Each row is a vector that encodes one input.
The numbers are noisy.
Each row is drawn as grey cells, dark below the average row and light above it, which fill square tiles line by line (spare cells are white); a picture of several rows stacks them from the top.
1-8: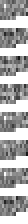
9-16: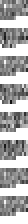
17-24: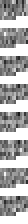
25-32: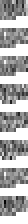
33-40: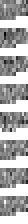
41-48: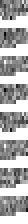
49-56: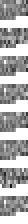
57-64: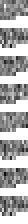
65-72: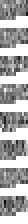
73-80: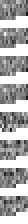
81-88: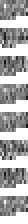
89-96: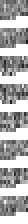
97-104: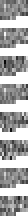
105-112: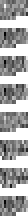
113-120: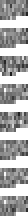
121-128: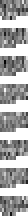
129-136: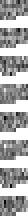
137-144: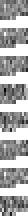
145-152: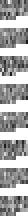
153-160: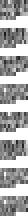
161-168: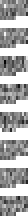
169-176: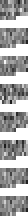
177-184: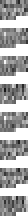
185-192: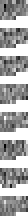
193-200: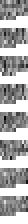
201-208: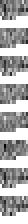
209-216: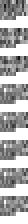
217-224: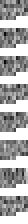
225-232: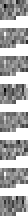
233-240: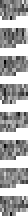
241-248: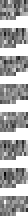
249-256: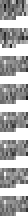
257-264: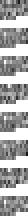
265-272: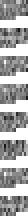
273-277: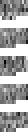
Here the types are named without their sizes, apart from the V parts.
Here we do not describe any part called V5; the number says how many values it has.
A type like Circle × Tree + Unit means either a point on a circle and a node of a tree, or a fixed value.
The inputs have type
Bool × Bool × Bool + Line + V5.
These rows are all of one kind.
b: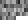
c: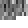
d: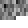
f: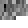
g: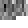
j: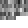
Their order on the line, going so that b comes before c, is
j, b, d, f, g, c.
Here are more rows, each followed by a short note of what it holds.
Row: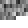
a point on a line
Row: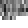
a value of V5
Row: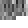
a point on a line
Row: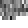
a value of V5
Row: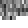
a value of V5
